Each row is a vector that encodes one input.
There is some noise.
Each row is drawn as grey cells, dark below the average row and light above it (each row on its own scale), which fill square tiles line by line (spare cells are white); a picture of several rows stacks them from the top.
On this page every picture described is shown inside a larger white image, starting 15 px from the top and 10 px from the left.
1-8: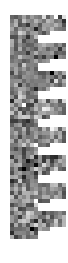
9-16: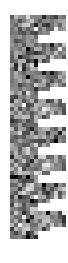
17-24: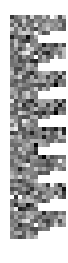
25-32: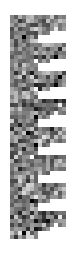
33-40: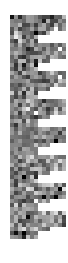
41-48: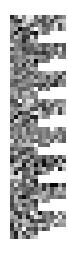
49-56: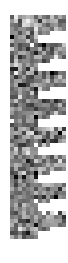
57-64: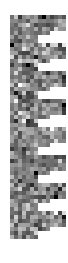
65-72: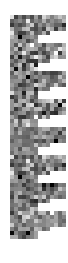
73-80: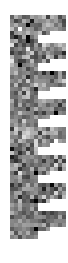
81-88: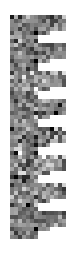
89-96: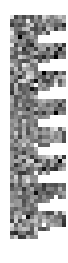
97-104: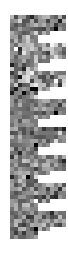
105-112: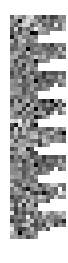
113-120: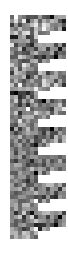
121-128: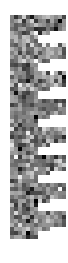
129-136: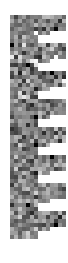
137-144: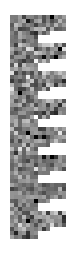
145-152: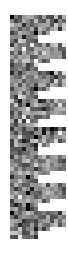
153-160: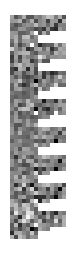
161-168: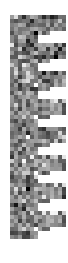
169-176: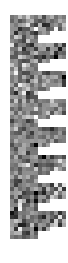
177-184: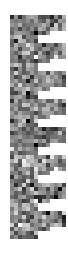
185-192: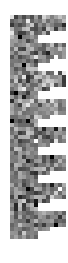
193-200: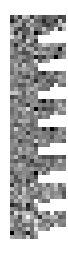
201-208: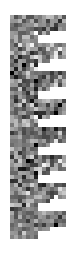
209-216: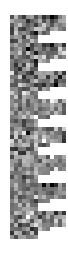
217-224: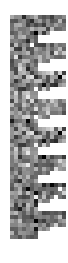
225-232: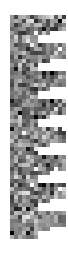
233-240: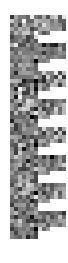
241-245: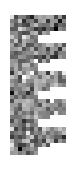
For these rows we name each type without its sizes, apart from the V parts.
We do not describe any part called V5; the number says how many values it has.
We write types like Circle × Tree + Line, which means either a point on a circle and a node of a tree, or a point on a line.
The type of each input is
List(Bool × V5).
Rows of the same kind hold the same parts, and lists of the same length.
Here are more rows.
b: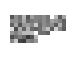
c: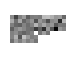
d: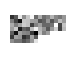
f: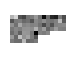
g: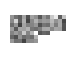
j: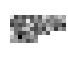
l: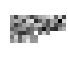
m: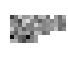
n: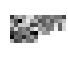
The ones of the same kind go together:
b, g, m
c, l
d, f, n
j

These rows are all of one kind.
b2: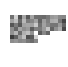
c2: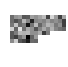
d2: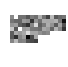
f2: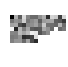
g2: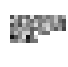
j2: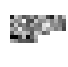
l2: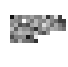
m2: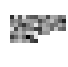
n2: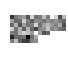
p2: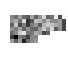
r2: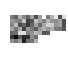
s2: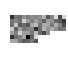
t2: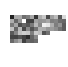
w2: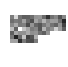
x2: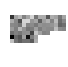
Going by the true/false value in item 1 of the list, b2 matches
d2, f2, m2 and w2.
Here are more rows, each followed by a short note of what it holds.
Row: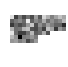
the empty list
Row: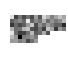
the empty list
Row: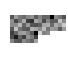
a list of three items
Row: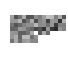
a list of one item
